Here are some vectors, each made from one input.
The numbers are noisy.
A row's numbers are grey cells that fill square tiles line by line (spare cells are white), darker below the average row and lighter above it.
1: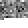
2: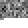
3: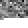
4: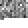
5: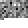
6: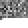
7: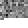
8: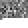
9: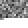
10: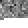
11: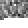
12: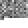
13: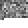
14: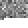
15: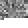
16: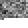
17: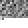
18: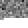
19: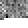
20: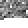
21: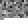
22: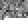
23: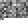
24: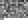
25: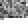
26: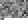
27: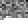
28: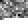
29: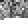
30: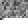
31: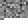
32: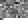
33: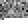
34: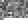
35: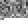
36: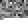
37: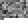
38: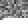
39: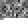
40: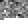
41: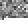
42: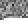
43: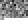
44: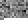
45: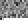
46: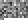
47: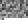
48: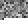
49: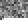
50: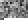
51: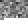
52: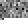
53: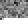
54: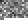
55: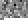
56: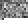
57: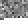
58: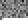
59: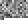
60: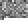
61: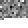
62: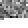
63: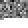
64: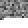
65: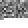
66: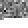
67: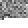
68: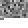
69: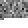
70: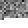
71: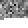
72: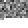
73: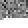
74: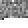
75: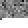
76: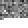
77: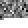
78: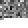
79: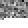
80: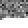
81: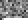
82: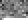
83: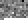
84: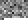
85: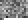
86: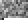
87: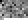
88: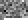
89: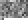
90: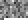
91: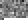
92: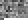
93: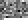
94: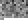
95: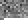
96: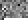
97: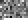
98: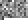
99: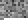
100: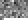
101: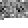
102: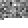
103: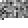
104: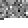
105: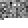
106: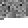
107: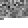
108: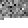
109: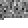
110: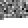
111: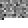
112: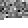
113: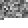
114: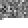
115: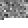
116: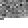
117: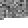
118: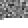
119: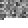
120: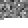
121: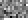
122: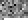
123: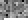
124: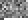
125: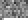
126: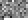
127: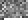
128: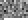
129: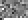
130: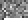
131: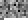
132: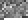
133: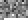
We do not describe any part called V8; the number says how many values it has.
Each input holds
a point on an 11-point line, together with either a fixed value, or a true/false value and a value of V8.
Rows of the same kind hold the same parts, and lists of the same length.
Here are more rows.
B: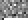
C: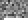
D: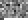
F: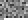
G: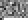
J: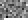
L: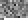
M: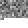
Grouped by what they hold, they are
B, C, D, G, L, M
F, J

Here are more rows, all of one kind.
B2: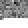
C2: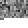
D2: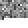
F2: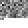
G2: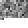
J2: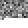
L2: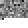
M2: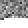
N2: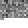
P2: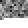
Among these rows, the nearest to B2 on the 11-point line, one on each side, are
F2 and M2.
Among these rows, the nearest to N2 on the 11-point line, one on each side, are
J2 and L2.
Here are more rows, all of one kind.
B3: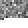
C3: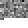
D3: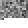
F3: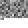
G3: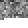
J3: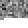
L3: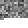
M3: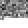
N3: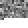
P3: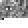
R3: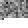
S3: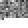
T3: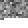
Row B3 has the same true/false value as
G3 and T3.
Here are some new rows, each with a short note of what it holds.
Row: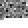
a point on an 11-point line
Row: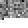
a point on an 11-point line, a true/false value and a value of V8
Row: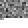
a point on an 11-point line
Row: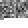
a point on an 11-point line
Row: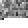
a point on an 11-point line, a true/false value and a value of V8
